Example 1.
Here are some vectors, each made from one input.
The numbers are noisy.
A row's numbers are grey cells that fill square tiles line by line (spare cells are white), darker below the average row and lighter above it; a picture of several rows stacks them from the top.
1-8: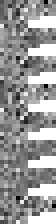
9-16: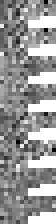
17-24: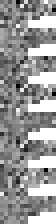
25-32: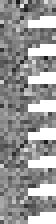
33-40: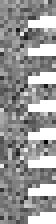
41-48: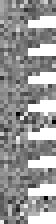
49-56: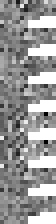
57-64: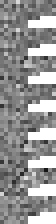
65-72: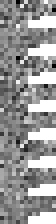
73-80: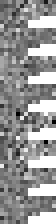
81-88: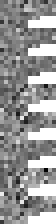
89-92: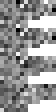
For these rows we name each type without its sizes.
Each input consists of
a point on a line.
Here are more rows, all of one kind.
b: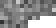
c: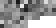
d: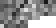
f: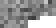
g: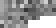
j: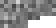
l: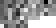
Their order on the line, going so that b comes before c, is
l, d, b, j, f, g, c.
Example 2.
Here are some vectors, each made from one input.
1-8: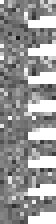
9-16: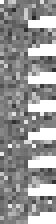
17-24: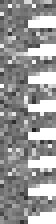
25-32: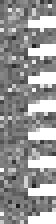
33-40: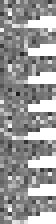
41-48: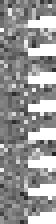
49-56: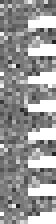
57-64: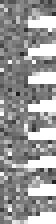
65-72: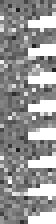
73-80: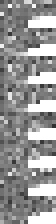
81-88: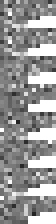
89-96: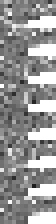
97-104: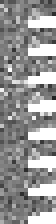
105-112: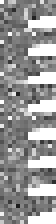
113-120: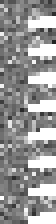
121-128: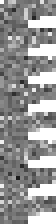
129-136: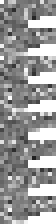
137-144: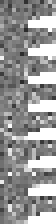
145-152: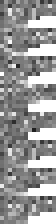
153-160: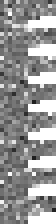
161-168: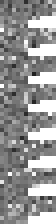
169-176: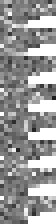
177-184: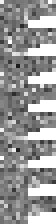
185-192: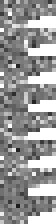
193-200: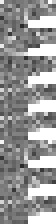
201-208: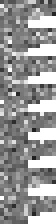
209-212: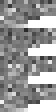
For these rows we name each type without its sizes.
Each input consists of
a point on a circle.
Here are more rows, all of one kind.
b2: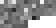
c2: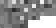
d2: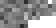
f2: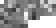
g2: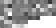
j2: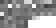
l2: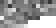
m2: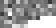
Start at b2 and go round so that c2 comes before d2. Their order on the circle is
b2, c2, j2, m2, g2, l2, d2, f2.
